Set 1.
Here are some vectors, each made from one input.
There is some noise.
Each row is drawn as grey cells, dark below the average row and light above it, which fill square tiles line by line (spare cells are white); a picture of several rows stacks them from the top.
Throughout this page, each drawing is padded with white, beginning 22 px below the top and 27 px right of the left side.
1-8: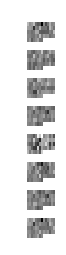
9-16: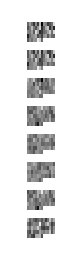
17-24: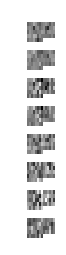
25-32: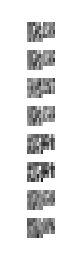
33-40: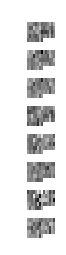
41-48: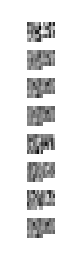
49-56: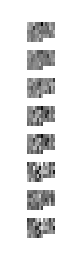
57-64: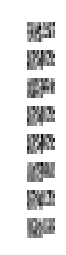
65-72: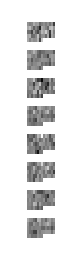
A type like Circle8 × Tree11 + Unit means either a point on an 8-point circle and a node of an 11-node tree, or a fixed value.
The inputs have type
List2(Line5).
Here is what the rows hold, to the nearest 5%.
All of them are lists of up to two points on a 5-point line: about 10% are empty, 45% hold one and 45% two.
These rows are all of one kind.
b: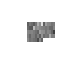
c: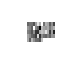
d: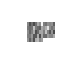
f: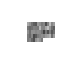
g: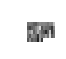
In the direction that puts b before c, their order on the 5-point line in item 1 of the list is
g, b, c, d, f.
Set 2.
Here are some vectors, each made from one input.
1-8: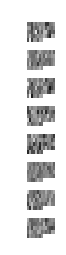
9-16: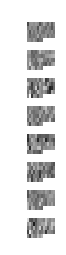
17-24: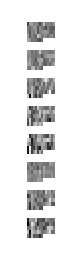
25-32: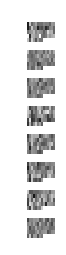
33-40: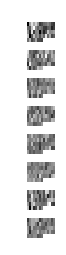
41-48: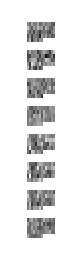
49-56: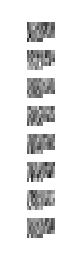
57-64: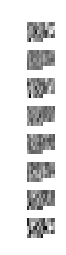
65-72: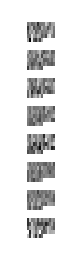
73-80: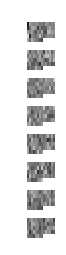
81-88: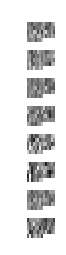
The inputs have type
Line5 × (Tree10 + Unit).
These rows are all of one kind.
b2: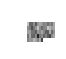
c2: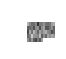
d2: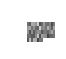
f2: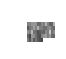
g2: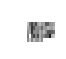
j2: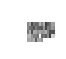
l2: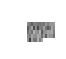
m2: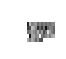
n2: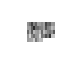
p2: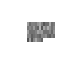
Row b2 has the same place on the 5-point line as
g2, j2, m2 and n2.
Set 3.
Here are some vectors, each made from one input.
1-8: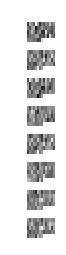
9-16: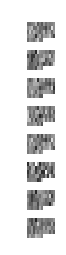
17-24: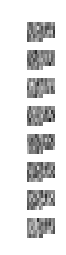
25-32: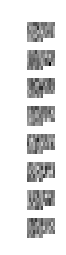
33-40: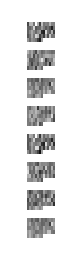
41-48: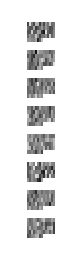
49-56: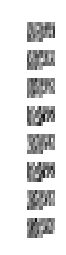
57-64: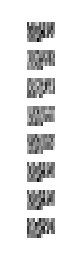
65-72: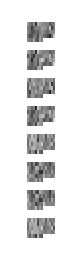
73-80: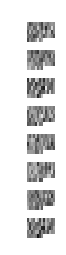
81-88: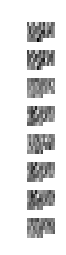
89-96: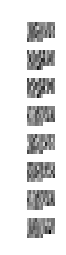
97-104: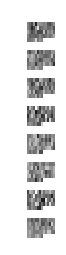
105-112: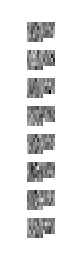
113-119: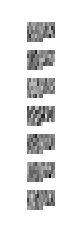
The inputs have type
(Bool × Bool × Bool + Unit) × Line5.
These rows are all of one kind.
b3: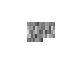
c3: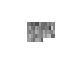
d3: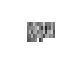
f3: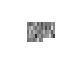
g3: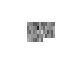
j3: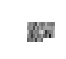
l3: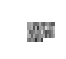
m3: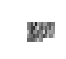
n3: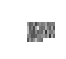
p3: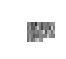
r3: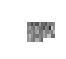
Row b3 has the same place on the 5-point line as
j3, l3 and n3.
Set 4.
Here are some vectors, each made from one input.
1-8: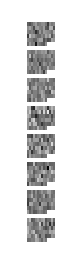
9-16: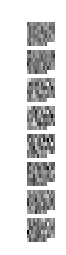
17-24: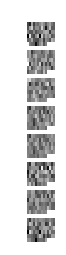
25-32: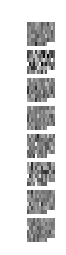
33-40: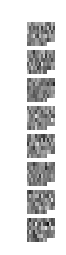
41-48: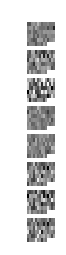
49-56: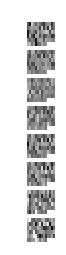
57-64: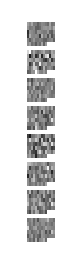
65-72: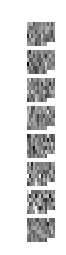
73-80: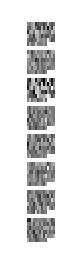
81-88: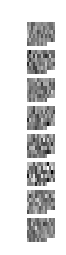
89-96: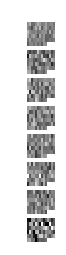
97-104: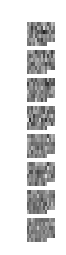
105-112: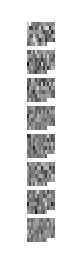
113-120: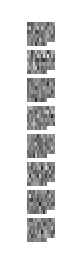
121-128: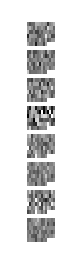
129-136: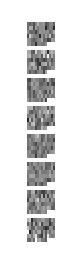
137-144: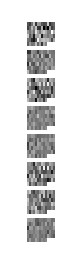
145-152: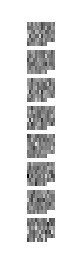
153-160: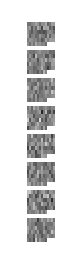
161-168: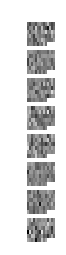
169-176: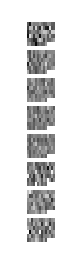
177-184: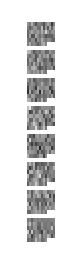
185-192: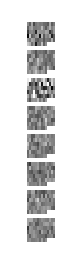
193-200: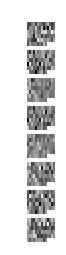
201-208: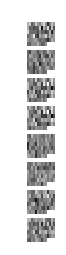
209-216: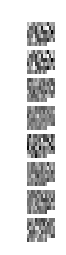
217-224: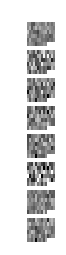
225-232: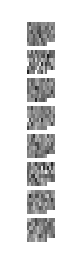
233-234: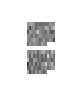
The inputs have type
(Circle19 + Unit) × Label7.
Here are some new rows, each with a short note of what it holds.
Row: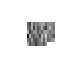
a point on a 19-point circle and one of 7 labels
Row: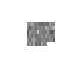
one of 7 labels
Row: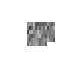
one of 7 labels
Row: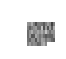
one of 7 labels
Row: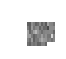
a point on a 19-point circle and one of 7 labels
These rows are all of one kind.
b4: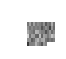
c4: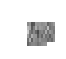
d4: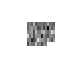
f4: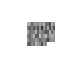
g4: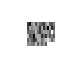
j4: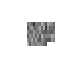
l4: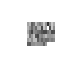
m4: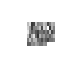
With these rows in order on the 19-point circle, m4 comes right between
c4 and d4.
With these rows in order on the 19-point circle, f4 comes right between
b4 and j4.
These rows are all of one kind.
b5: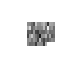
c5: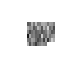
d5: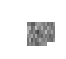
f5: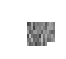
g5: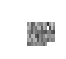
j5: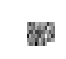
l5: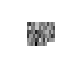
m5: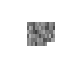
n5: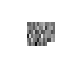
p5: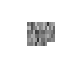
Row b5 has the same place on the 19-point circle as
g5, l5 and p5.
